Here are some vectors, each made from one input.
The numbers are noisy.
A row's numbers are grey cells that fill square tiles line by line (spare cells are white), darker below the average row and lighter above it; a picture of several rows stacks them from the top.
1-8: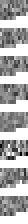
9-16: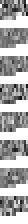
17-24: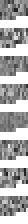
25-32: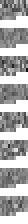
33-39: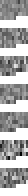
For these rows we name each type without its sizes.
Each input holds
either a point on a line, or three true/false values.
